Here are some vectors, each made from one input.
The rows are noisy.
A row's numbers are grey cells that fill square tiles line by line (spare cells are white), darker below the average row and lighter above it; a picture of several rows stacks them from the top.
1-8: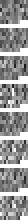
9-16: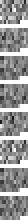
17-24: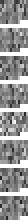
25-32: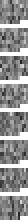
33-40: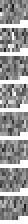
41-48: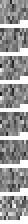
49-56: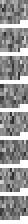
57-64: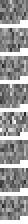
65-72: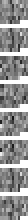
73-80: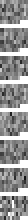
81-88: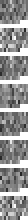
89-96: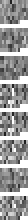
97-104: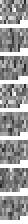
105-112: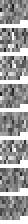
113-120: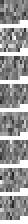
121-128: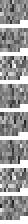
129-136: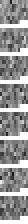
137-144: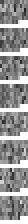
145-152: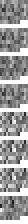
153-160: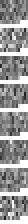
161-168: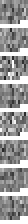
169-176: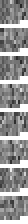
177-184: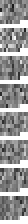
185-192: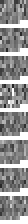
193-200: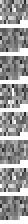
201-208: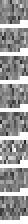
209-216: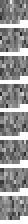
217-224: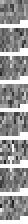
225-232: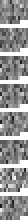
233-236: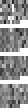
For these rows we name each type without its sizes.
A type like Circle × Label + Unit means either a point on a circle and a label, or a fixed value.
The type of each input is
Bool × (Circle + Unit).
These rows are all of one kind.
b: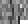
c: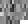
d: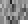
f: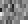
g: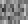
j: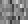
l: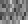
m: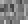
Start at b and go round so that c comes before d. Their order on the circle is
b, l, g, m, f, c, d, j.
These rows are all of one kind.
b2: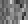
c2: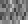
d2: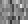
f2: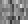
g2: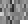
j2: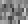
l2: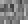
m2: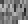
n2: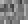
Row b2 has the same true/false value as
c2 and m2.
